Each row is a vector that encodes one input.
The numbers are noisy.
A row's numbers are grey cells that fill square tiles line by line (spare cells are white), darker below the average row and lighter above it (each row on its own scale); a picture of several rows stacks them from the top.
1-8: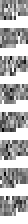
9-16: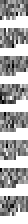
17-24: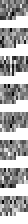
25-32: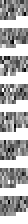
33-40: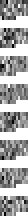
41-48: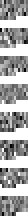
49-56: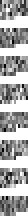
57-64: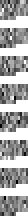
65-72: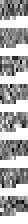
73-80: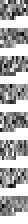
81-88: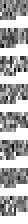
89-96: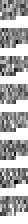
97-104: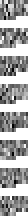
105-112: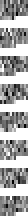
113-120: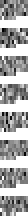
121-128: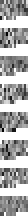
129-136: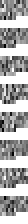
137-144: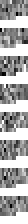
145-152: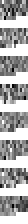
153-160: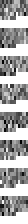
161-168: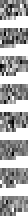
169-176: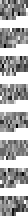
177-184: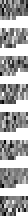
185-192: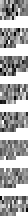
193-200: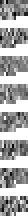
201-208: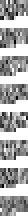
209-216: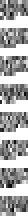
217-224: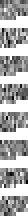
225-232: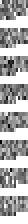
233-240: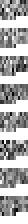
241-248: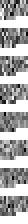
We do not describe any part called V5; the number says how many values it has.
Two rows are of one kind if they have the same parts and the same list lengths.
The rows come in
2 kinds.
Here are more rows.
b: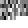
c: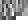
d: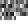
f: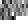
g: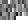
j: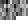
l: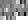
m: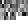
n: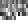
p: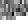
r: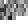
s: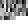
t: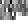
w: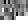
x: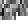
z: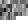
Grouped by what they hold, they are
b, d, m, p, s, t, w
c, f, g, j, l, n, r, x, z

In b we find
a point on an 8-point circle, a node of each of two 10-node trees and a value of V5.
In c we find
a point on each of two 8-point circles, a node of each of two 10-node trees and a true/false value.
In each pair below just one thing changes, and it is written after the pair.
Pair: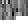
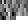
the place on the 8-point circle
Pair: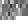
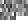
the place on the 8-point circle
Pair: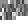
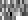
the value of V5
